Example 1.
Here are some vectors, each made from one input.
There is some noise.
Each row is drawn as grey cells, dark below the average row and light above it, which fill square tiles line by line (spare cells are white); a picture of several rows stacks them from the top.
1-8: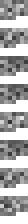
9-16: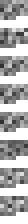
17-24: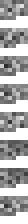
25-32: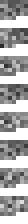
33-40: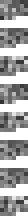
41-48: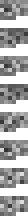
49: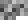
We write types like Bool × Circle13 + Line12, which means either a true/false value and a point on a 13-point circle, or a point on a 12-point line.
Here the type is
Circle6.
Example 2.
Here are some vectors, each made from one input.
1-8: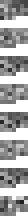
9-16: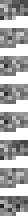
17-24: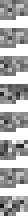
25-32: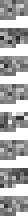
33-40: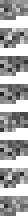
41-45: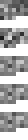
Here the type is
Circle6.
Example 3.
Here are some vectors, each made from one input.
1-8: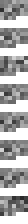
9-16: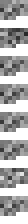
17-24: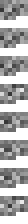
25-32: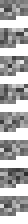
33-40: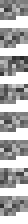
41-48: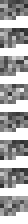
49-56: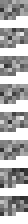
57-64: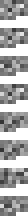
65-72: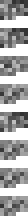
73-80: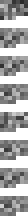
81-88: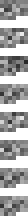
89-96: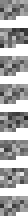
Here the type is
Circle6.
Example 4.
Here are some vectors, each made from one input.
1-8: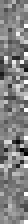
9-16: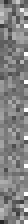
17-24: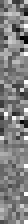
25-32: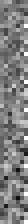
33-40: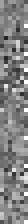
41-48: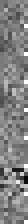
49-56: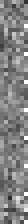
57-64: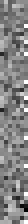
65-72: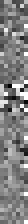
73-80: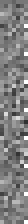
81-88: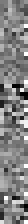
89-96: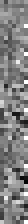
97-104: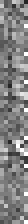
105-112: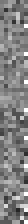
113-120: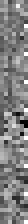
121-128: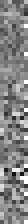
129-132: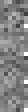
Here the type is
Line17.
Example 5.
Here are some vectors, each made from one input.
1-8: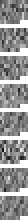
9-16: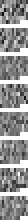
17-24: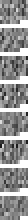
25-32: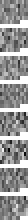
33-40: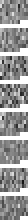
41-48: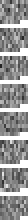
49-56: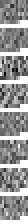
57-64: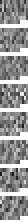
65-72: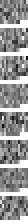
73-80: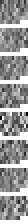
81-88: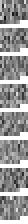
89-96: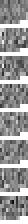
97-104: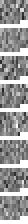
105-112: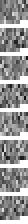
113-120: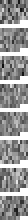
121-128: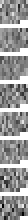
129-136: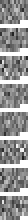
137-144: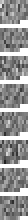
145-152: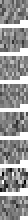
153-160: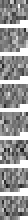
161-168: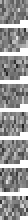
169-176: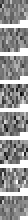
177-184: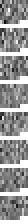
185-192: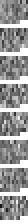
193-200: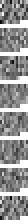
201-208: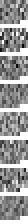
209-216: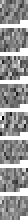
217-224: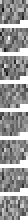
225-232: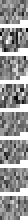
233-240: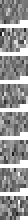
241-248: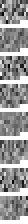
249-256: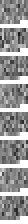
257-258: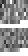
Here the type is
Circle11.
